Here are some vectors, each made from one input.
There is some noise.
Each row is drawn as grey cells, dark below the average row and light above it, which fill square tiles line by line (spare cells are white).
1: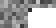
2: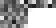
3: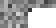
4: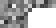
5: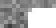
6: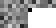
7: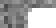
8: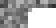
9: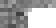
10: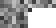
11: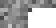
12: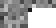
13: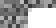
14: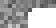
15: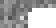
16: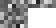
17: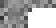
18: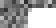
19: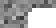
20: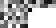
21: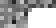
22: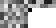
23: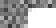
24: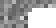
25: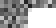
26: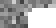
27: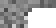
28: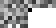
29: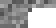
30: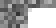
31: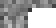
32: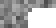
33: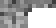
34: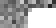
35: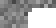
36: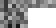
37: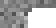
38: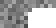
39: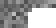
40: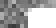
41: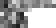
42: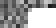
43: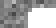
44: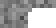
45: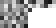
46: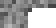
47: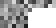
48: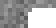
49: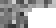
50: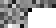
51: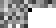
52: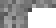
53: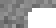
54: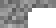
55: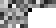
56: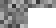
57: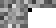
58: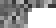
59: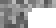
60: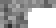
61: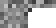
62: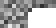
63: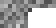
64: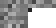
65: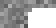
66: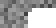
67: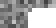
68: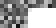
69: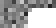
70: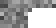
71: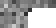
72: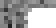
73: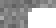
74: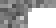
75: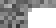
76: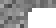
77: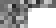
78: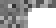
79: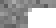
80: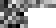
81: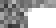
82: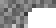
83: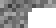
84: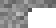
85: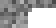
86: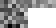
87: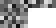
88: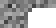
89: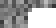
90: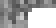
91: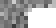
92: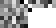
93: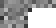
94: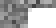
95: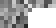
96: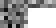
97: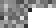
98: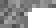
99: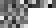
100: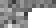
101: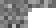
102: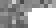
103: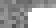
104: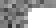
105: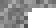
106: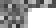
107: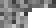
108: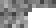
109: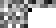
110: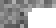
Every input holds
a point on an 8-point line, together with either a fixed value, or four true/false values.
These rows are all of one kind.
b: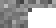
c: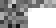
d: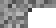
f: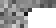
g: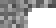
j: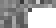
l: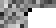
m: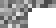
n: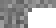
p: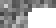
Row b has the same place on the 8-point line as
c, f, g and l.
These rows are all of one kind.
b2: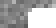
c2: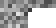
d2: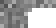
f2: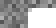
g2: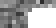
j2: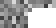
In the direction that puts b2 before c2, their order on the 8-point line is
g2, b2, f2, c2, j2, d2.
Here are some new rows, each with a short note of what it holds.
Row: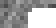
a point on an 8-point line
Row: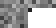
a point on an 8-point line
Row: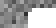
a point on an 8-point line and four true/false values
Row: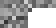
a point on an 8-point line and four true/false values
